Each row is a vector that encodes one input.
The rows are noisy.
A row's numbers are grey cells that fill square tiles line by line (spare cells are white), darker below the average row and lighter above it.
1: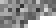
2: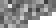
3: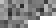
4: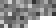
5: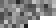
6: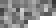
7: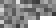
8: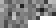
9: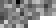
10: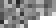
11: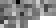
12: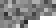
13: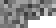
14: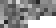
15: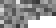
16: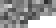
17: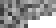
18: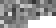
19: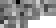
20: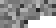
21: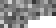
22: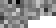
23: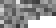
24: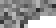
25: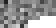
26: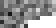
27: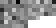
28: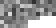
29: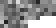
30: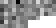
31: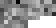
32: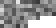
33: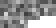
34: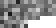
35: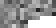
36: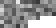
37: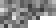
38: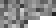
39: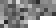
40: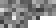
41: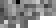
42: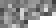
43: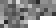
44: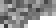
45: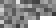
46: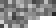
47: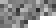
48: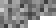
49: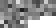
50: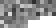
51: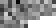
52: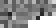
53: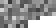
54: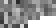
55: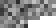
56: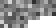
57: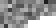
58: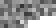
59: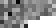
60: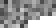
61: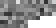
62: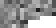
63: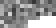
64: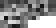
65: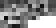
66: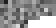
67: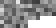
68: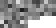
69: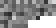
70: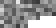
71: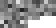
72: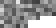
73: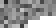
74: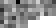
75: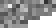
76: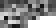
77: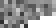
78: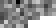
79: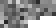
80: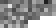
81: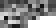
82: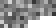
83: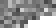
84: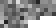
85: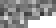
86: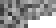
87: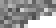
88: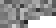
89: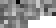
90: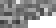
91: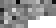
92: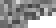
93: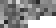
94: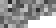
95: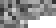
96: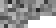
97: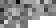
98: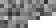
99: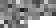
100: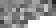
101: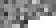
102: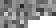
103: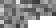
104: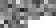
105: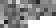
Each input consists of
a list of up to three points on a 6-point circle.
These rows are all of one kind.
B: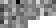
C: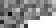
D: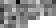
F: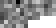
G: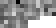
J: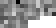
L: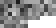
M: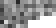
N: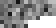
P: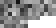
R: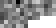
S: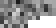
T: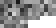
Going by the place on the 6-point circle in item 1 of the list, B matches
D, G, J and M.
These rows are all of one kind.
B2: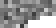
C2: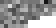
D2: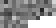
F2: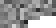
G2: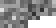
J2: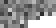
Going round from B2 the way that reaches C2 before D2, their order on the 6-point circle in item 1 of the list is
B2, C2, G2, D2, J2, F2.
